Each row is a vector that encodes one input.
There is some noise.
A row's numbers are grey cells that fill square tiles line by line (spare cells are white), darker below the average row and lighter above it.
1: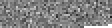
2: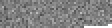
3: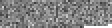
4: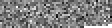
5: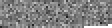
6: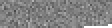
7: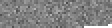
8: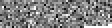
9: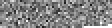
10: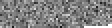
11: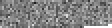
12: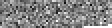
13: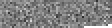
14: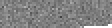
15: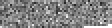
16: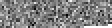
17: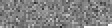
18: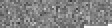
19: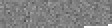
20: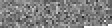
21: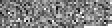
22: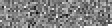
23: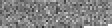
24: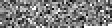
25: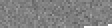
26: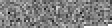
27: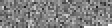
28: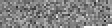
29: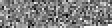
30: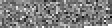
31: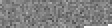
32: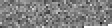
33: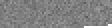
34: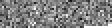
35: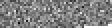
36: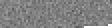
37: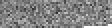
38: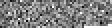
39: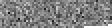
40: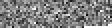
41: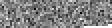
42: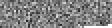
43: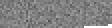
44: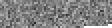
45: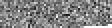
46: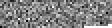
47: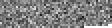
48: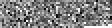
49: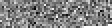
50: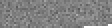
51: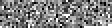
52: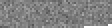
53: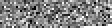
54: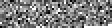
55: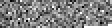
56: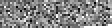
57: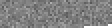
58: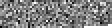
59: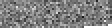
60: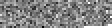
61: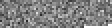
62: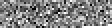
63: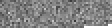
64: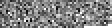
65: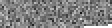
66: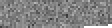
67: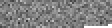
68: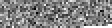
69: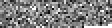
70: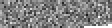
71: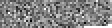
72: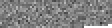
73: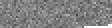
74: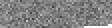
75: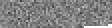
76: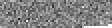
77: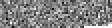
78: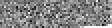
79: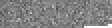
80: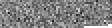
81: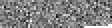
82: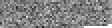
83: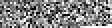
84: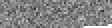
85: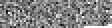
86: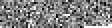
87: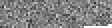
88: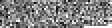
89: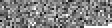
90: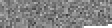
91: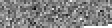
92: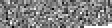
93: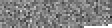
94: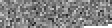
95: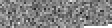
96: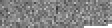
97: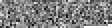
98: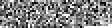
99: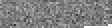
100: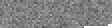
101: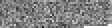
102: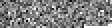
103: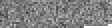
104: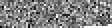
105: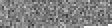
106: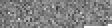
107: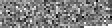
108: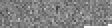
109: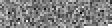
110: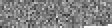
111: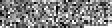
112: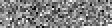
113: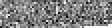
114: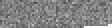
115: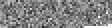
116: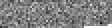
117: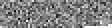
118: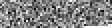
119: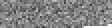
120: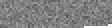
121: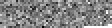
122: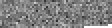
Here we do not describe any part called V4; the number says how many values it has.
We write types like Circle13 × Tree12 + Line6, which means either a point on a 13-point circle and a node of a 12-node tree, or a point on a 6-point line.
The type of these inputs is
List3(Bool × V4).
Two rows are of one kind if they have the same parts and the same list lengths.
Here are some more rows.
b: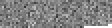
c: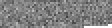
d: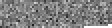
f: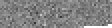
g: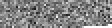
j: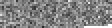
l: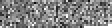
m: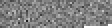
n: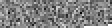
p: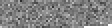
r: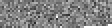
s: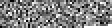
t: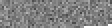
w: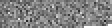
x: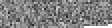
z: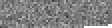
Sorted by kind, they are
b, d, g, l, n, r, s, t
c, m, w, x, z
f, p
j

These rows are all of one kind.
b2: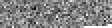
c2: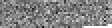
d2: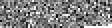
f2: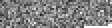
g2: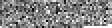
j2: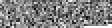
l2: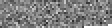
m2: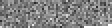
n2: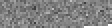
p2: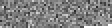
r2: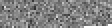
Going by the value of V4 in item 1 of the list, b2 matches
d2, j2 and p2.
